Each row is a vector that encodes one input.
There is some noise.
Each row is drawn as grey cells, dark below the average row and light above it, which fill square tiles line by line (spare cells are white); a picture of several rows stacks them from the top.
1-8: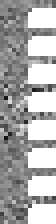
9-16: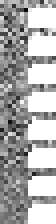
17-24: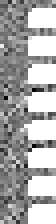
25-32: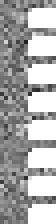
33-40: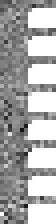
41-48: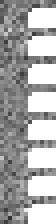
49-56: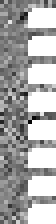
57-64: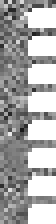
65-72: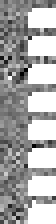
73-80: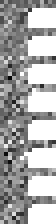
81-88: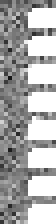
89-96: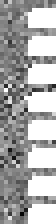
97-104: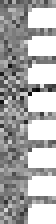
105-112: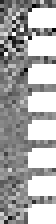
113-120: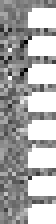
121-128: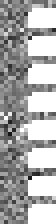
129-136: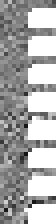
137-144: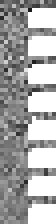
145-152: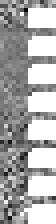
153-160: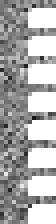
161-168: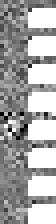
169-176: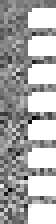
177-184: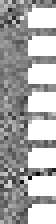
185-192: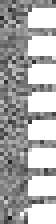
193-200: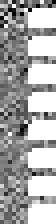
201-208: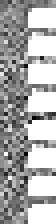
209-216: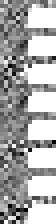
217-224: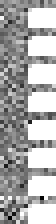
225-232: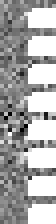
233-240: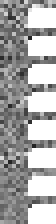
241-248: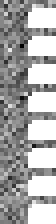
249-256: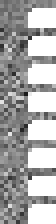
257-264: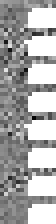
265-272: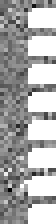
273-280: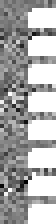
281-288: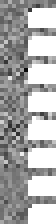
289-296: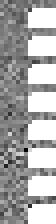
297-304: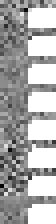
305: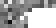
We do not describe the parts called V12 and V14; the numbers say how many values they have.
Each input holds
a value of V14, together with either a point on a 4-point line and a true/false value, or a value of V12.
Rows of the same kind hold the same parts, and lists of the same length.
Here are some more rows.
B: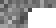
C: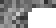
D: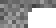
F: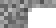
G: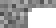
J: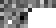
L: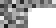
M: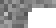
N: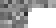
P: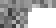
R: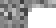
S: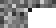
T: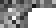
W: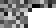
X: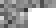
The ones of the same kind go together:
B, F, G, M, S, W
C, D, J, L, N, P, R, T, X

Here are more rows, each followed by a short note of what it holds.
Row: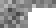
a point on a 4-point line, a true/false value and a value of V14
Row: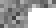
a value of V12 and a value of V14
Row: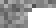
a value of V12 and a value of V14
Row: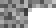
a value of V12 and a value of V14
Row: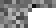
a value of V12 and a value of V14
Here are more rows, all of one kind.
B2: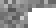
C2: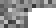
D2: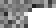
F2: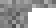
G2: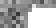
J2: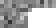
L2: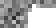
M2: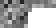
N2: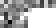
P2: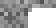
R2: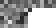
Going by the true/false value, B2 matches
C2, F2, G2 and P2.
